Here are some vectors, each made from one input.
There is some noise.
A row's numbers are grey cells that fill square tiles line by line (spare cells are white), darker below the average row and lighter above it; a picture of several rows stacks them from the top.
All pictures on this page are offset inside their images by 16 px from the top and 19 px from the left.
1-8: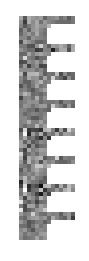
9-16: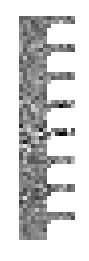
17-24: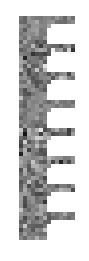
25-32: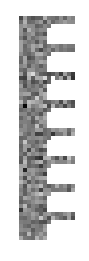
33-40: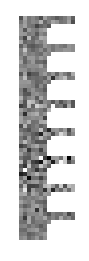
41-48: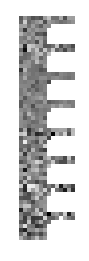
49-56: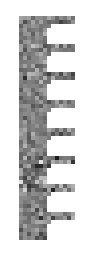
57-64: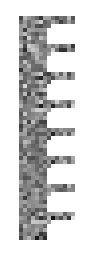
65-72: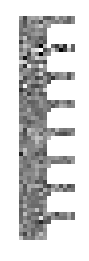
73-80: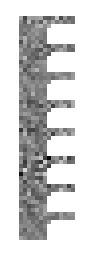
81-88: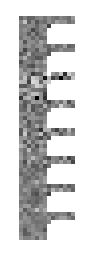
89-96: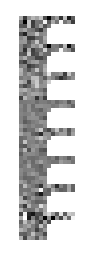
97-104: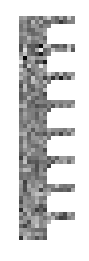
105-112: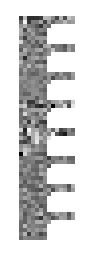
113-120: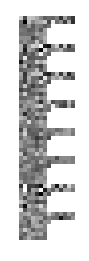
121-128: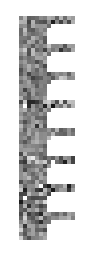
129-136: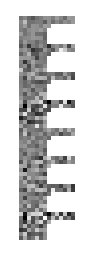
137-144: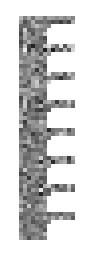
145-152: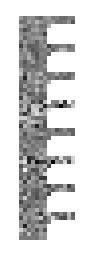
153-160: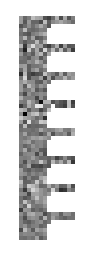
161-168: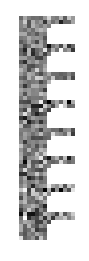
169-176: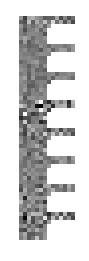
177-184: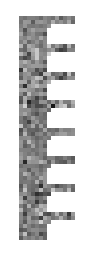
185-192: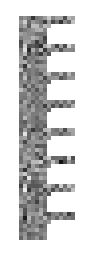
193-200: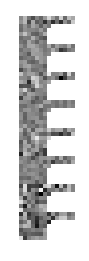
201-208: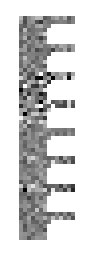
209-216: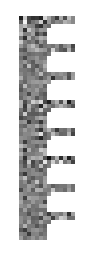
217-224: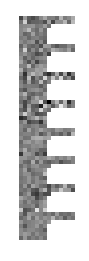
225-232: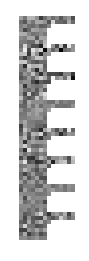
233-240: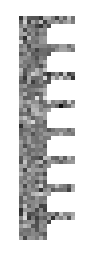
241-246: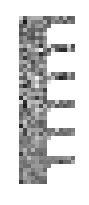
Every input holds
a point on a 16-point circle, together with either a point on an 11-point circle and a true/false value, or a fixed value.
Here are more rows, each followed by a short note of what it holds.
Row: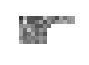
a point on a 16-point circle
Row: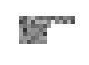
a point on a 16-point circle
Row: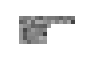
a point on a 16-point circle
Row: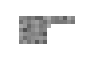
a point on a 16-point circle
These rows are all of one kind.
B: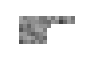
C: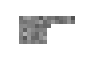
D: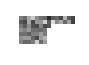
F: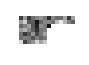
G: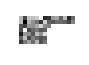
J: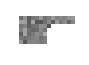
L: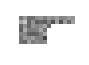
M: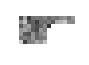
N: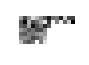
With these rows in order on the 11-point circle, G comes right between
J and L.
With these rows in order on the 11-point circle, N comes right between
C and M.
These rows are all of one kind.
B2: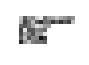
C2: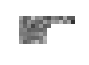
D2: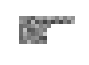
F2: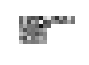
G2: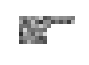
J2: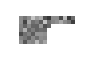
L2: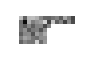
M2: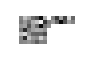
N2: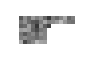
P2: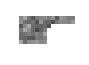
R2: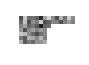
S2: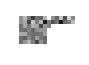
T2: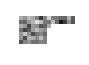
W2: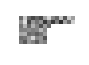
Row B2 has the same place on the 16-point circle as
D2, F2 and L2.
